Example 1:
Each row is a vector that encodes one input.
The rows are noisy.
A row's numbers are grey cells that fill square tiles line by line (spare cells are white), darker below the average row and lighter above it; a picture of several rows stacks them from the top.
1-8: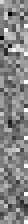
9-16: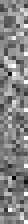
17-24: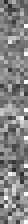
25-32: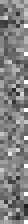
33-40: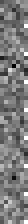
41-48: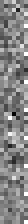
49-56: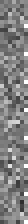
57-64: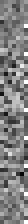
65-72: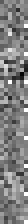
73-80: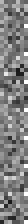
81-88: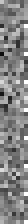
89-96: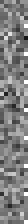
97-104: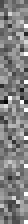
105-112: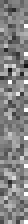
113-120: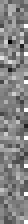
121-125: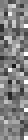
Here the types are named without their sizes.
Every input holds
a list of points on a line.
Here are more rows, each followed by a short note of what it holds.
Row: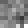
a list of one item
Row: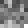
the empty list
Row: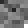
a list of three items
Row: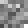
a list of two items
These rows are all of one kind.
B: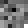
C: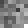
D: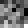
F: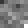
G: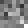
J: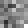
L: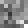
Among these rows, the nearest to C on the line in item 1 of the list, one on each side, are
J and L.
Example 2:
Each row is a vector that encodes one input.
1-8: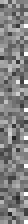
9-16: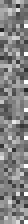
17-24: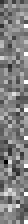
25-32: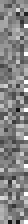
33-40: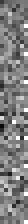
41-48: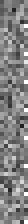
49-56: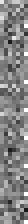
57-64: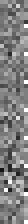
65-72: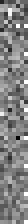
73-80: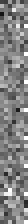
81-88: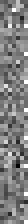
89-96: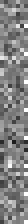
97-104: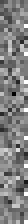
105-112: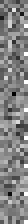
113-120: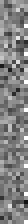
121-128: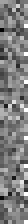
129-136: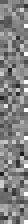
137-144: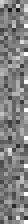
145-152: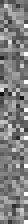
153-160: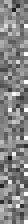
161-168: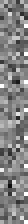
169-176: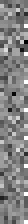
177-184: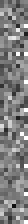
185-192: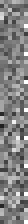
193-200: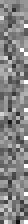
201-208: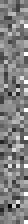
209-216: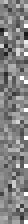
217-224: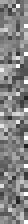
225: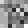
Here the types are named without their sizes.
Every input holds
a list of points on a line.
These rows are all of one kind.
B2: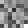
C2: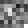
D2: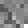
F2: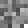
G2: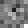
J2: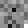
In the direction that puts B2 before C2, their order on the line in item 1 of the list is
B2, J2, D2, F2, G2, C2.
